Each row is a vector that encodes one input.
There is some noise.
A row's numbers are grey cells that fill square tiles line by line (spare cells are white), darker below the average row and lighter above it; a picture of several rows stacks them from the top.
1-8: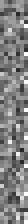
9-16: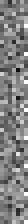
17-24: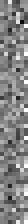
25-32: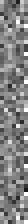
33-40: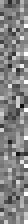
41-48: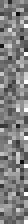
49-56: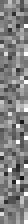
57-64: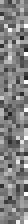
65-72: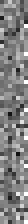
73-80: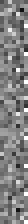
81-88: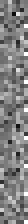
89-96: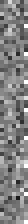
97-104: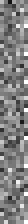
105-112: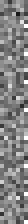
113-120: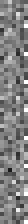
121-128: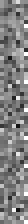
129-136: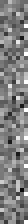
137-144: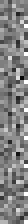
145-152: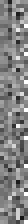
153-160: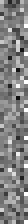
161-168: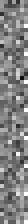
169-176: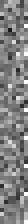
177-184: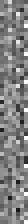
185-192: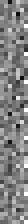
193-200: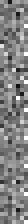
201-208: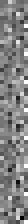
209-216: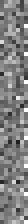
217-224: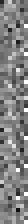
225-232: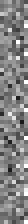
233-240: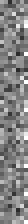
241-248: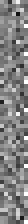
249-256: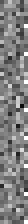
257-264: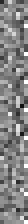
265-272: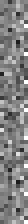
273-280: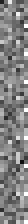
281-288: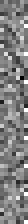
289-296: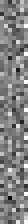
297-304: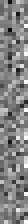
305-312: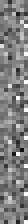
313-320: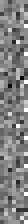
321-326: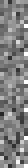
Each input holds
a true/false value, together with either one of 9 labels, or a node of an 11-node tree.
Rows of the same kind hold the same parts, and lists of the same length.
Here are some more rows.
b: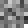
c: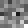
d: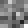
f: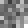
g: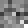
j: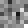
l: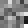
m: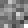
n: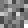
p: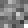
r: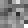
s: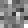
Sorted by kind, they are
b, c, g, j, l, r
d, f, m, n, p, s

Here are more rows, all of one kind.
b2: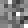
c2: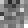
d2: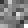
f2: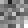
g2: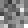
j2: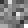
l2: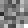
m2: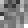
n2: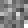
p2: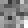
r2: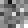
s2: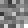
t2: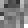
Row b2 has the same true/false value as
d2, j2 and n2.
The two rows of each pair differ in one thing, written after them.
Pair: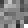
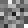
the label
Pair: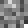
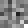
the true/false value
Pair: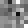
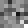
the label
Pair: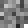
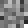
the label
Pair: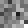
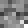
the label
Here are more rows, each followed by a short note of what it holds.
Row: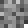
one of 9 labels and a true/false value
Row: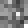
a node of an 11-node tree and a true/false value
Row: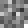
a node of an 11-node tree and a true/false value
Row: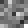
a node of an 11-node tree and a true/false value
